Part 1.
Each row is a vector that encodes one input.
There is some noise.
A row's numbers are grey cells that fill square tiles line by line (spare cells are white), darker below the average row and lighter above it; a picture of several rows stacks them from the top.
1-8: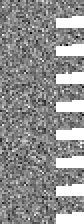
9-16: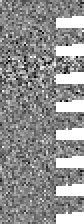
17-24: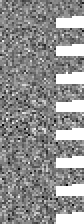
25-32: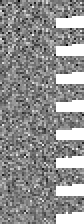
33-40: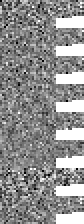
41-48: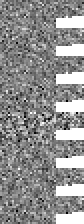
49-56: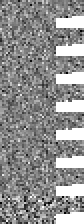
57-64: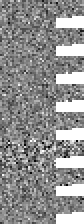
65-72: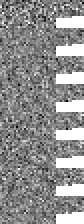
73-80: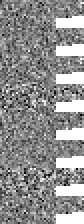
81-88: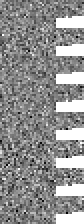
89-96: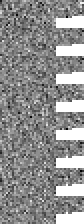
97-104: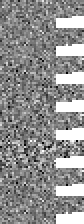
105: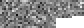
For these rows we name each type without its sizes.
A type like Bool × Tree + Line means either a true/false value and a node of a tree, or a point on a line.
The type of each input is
Bool × Bool × Bool + Unit.
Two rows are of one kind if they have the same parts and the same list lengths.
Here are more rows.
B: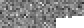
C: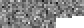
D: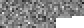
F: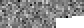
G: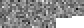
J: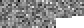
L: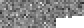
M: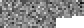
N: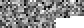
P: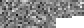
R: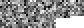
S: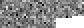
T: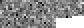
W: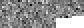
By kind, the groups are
B, C, D, F, G, J, L, M, P, S, T, W
N, R

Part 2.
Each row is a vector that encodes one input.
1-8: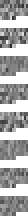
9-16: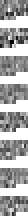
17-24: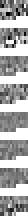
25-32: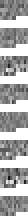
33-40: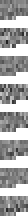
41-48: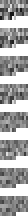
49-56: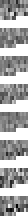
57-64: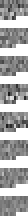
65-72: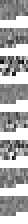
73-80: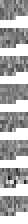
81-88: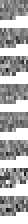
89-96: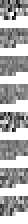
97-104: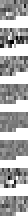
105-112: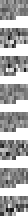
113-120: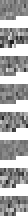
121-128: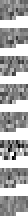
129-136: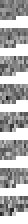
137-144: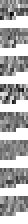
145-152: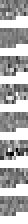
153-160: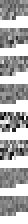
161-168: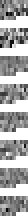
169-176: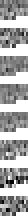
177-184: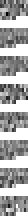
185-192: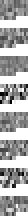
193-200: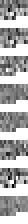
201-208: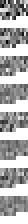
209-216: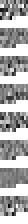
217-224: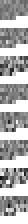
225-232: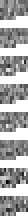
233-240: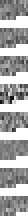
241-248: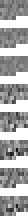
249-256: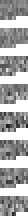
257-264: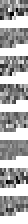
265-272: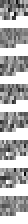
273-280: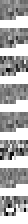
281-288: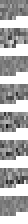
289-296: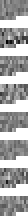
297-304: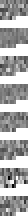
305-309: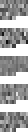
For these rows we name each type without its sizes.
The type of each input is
Label.
